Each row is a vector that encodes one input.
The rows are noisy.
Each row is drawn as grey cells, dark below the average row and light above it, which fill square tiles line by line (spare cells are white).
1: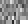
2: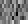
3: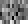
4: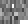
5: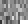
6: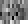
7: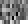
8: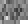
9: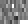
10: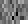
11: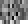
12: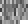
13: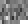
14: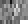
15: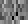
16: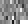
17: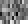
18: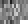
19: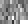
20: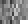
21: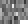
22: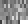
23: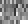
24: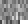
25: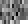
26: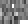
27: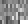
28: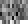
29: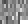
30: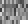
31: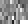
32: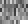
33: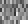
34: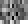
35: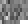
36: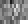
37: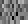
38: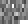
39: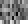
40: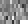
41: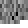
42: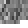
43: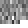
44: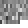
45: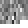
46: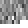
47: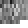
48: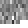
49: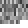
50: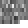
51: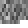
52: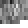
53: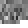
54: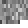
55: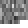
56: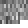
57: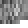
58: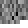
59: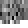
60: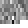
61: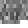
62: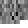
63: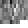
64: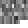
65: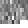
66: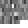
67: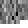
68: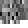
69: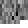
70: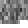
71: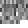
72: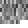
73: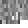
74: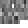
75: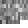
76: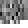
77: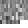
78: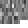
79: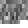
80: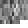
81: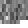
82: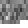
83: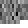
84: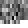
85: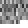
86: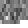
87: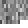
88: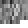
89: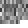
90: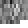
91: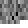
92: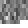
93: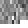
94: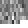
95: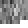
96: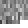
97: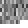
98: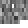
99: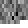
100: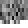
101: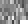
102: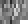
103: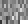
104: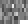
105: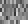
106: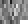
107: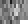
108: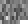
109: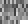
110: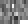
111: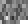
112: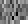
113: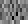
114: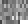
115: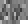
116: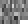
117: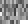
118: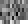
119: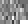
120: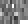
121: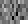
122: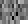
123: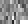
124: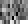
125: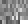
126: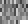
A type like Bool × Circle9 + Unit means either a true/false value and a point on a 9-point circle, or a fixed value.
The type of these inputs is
Line8.
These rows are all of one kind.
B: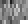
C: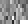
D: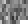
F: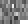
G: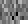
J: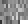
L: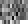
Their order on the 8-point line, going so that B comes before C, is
L, G, D, F, B, J, C.
